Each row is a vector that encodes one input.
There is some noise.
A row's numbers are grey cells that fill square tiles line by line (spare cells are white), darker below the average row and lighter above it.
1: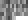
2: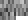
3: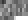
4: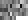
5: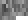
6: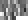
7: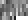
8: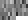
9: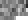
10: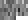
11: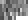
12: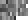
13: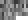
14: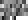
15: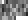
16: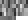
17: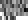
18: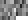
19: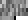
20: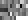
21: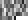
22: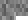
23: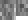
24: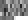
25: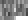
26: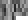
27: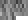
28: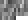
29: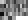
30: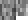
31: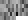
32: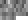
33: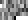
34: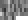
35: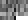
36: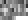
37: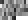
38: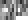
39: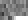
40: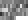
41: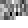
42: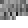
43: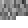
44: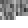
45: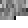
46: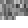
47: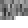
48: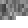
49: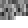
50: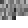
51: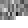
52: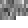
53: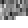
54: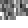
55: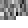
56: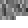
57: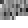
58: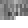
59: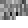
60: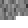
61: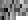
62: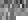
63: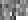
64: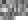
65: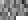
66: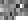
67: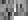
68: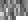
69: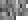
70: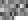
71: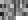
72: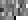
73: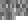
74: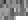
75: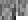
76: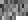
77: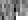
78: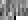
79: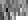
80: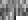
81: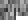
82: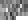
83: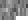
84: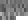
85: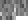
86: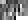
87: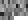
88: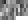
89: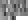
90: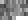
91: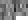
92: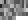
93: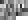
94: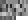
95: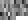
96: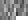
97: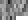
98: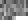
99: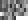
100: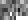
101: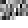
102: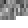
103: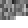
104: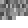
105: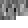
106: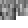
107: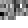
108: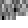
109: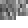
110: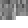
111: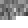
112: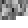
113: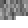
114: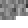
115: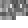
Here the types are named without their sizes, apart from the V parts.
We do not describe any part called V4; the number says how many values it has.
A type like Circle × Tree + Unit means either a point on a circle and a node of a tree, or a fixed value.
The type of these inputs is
(Bool × Bool × Bool + V4) × Line.
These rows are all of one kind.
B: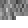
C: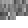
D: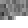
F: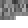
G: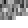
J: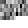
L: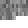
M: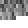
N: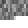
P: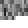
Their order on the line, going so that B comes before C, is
G, B, M, F, N, P, D, L, C, J.
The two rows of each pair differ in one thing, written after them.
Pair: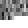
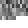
the place on the line
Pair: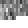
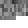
the place on the line
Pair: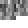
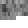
the place on the line
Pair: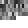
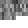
one of the three true/false values
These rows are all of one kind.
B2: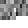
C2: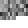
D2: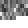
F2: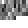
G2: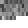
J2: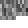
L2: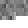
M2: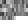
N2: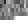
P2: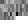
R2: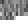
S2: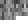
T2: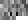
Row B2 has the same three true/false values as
J2 and S2.
